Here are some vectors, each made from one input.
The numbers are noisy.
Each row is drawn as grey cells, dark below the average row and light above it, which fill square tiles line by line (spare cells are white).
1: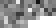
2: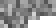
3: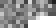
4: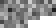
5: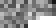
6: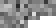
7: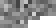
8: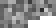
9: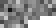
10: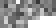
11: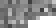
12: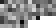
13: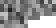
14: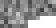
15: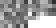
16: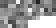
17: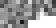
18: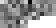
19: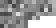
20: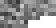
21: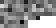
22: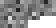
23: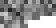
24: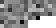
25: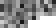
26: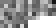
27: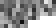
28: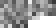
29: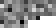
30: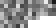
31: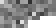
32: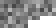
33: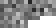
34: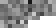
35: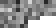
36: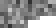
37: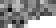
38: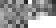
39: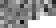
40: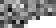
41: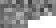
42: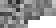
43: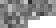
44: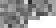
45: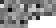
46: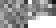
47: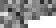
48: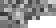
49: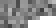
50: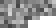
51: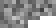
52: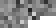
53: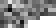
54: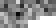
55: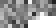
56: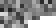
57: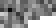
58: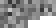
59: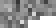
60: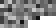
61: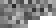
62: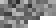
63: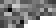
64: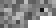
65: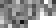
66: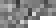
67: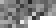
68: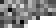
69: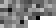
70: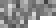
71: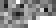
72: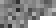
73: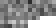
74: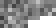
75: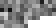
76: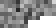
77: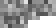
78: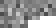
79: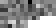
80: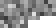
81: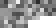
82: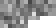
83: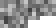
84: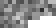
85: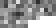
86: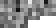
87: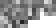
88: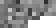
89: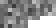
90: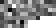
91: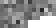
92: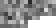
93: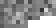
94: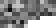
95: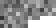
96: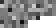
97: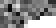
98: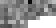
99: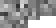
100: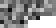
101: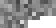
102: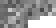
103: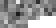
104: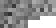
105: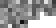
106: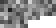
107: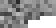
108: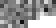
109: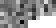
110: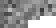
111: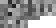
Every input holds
either a point on a 6-point circle, or a point on a 6-point line.
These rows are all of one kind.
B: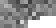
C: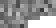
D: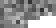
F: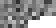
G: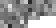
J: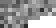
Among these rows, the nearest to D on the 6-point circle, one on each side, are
C and J.
